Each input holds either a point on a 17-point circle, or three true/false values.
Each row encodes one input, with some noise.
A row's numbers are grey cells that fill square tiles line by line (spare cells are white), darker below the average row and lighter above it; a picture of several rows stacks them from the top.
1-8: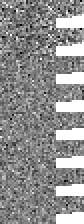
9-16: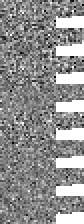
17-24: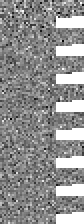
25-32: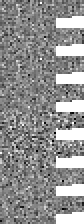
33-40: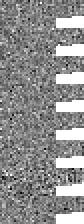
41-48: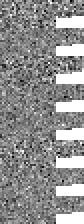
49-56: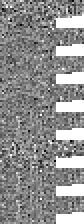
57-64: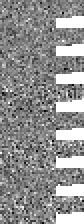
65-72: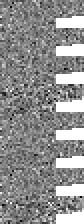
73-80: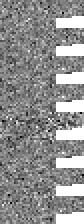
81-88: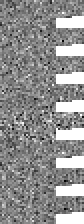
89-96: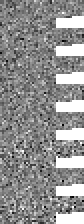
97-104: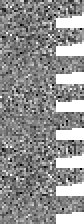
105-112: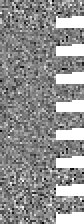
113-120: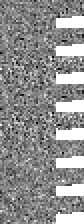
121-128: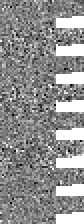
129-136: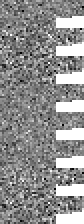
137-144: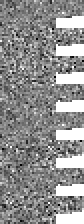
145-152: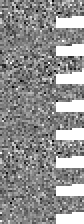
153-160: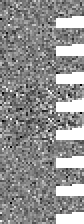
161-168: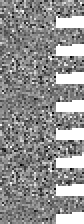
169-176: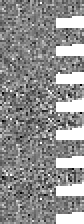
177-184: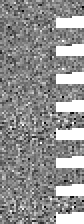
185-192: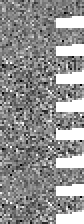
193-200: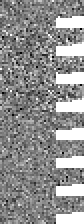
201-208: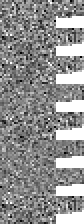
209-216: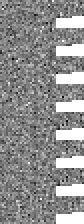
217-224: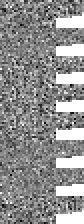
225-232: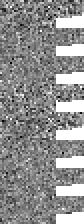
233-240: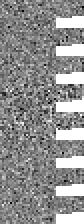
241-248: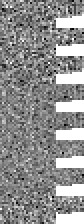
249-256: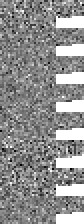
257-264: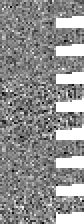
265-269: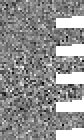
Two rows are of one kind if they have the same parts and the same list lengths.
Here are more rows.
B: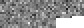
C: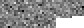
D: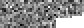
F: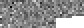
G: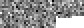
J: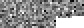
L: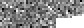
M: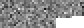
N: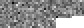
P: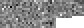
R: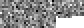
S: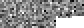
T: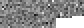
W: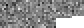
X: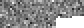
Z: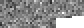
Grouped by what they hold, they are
B, C, F, M, N, P, T, W, X, Z
D, G, J, L, R, S

